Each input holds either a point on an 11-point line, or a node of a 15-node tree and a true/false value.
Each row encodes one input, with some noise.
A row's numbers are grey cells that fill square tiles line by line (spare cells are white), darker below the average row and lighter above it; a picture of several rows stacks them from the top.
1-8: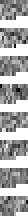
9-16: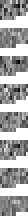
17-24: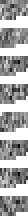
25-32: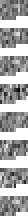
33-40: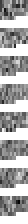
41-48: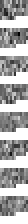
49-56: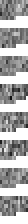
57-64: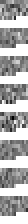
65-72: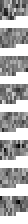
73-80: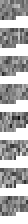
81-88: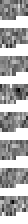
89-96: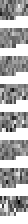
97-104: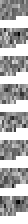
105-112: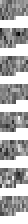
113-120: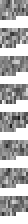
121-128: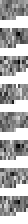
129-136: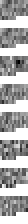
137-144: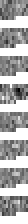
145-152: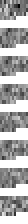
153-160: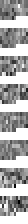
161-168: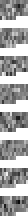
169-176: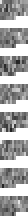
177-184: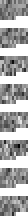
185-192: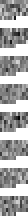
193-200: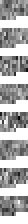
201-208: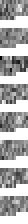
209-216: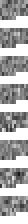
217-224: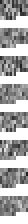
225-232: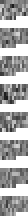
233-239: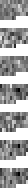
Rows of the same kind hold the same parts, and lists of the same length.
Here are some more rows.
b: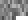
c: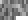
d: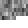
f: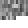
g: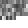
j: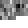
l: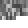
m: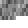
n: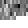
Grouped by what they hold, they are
b, c, d, f, m
g, j, l, n

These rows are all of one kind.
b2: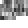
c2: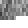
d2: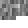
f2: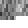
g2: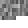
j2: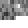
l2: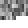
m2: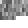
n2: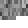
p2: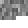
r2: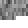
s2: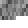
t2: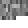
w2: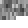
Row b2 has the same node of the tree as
d2, g2 and s2.
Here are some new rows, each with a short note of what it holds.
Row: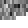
a point on an 11-point line
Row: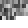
a point on an 11-point line
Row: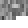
a node of a 15-node tree and a true/false value
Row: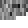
a point on an 11-point line
